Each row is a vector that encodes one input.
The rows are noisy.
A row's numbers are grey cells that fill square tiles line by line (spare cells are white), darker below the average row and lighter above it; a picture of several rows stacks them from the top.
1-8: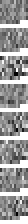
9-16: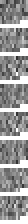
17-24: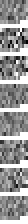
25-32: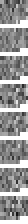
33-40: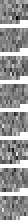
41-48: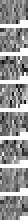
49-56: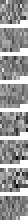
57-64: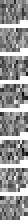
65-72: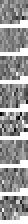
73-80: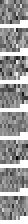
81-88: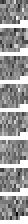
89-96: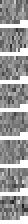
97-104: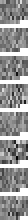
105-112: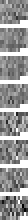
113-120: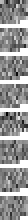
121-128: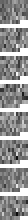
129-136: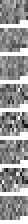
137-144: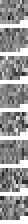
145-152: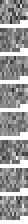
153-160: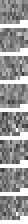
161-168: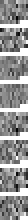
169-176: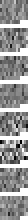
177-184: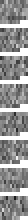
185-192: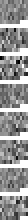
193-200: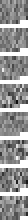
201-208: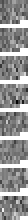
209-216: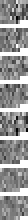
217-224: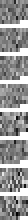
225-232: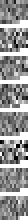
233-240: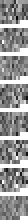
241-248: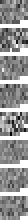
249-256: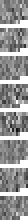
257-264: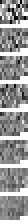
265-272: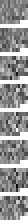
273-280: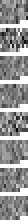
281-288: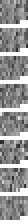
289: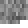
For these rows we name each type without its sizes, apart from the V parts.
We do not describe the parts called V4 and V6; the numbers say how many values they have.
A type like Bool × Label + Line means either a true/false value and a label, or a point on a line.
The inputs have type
Bool × Label + (Line + V6) × V4.
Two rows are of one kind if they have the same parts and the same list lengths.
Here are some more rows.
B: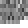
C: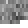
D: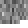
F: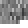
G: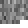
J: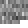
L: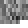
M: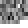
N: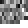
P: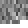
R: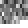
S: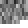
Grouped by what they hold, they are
B, C, F, J, L, M
D, R, S
G, N, P

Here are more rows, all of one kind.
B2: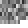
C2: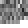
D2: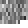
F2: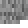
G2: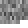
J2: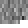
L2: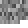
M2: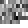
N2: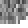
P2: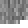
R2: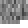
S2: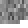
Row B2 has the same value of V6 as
G2, J2 and L2.
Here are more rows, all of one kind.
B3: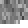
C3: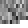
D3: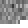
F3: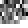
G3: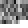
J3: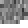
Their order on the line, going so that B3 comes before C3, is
G3, F3, J3, D3, B3, C3.
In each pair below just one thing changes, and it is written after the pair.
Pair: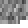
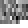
the value of V4
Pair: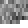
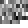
the value of V4
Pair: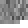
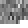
the value of V4
